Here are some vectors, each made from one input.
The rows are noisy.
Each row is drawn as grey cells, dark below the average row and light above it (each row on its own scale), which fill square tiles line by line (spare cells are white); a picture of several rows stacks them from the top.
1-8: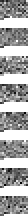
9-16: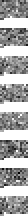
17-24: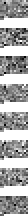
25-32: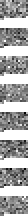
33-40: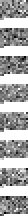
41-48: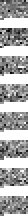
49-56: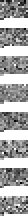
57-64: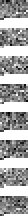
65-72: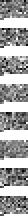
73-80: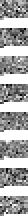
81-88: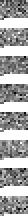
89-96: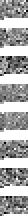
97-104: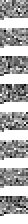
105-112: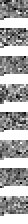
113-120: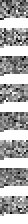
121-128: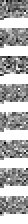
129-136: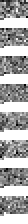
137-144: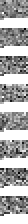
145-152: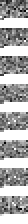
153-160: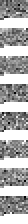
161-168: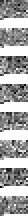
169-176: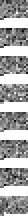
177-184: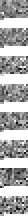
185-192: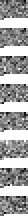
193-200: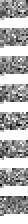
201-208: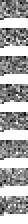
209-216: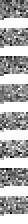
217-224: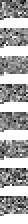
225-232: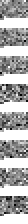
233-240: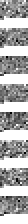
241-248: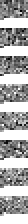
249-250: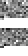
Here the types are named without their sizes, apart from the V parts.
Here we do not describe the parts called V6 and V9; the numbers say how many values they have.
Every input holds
either a fixed value, or a label and a true/false value, or a value of V6 and a value of V9.
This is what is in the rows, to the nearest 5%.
A few of them hold a fixed value. About 50% of them hold a label and a true/false value. The rest hold a value of V6 and a value of V9.
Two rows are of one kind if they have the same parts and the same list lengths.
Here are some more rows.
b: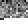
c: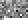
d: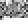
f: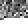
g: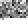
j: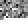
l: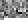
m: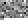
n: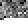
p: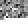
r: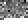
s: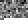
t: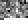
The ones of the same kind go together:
b, f, n, r, s, t
c, d, g, l, m
j, p

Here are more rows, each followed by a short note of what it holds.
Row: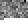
a label and a true/false value
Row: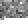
a value of V6 and a value of V9
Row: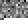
a label and a true/false value
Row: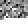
a fixed value
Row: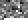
a label and a true/false value
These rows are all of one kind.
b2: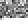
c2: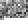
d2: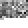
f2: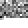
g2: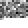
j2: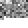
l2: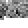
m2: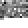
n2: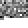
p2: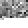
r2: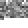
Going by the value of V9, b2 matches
f2 and j2.
